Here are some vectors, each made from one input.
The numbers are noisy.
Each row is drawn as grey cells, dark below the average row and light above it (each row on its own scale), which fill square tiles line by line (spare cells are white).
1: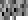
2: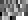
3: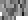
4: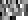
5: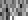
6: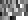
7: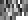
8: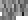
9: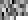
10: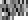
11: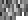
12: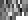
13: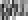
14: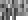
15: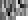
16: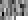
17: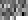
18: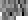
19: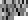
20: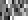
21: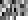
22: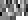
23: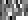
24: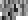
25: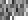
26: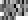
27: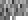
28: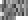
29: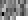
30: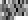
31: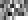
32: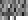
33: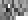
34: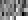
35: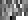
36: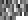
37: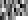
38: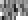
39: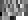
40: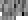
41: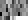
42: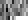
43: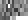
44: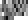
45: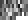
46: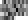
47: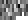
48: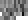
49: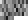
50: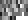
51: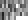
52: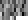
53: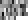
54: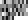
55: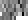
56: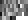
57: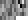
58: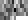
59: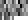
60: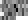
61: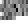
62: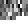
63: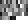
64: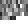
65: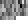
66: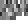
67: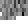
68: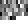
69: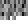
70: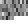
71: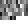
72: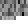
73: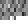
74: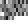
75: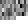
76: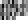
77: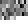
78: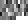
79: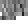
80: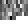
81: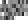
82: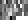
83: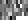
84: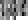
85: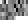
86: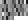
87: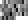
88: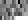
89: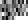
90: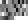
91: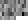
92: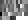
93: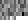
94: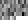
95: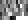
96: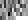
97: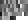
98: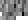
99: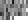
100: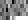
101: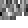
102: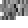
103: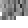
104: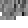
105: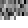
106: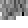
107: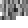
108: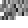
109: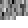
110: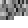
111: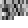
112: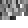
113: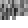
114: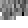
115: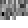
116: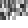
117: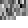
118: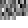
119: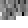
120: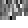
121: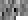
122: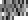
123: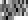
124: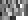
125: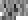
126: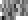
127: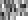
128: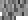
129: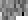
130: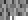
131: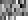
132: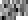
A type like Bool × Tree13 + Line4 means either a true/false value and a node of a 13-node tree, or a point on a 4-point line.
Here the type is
(Circle6 + Unit) × Line7 + Line6.
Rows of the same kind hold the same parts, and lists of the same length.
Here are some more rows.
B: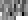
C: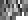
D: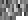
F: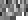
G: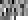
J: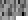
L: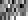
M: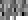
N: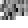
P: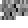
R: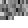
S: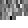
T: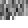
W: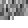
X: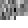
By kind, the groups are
B, N, P, R
C, D, F, S
G, J, L, M, T, W, X

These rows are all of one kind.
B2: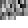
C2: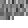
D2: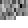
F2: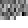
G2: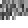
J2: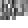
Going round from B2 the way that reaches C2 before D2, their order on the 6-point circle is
B2, G2, C2, J2, F2, D2.
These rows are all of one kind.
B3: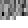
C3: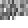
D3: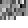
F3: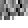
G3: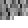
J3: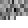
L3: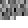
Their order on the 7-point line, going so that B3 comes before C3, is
B3, L3, D3, J3, C3, F3, G3.
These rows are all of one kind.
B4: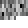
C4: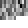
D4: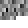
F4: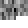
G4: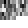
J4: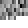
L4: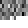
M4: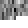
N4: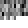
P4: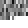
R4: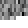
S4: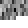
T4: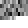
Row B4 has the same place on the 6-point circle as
G4 and N4.
